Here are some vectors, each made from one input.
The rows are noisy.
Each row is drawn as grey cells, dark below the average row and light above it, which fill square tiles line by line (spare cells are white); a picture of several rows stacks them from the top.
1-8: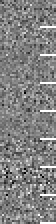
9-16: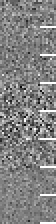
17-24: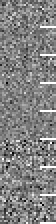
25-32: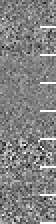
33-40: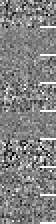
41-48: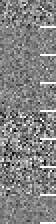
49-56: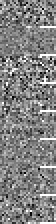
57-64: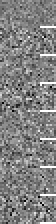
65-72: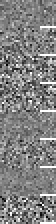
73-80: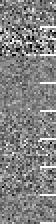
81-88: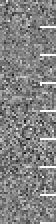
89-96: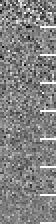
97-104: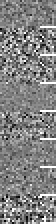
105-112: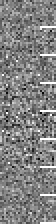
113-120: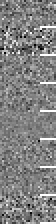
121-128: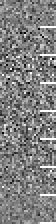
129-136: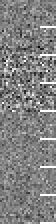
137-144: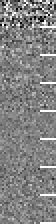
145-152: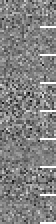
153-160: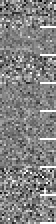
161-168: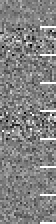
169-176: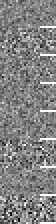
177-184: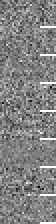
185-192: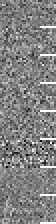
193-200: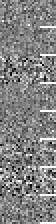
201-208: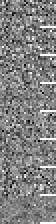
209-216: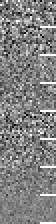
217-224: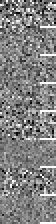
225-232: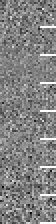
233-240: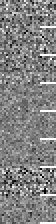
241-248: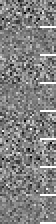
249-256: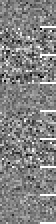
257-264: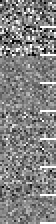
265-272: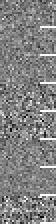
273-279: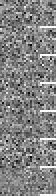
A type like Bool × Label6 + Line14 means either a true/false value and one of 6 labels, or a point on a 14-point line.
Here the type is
(Circle9 + Unit) × Line20.
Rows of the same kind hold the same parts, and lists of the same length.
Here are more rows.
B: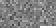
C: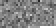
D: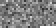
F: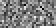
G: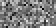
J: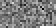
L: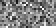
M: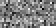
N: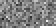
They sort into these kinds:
B, G, M, N
C, D, F, J, L

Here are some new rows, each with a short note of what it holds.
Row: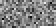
a point on a 20-point line
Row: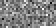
a point on a 20-point line
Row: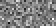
a point on a 9-point circle and a point on a 20-point line
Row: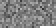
a point on a 9-point circle and a point on a 20-point line
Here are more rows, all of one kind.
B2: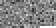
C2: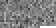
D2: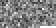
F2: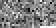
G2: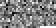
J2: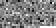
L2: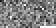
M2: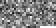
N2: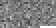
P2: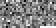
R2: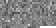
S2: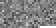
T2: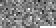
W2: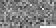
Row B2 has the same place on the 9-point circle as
C2, J2 and W2.
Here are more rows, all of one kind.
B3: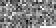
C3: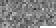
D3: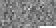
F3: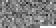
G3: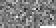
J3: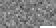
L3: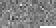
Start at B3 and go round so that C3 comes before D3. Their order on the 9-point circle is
B3, F3, C3, L3, J3, D3, G3.
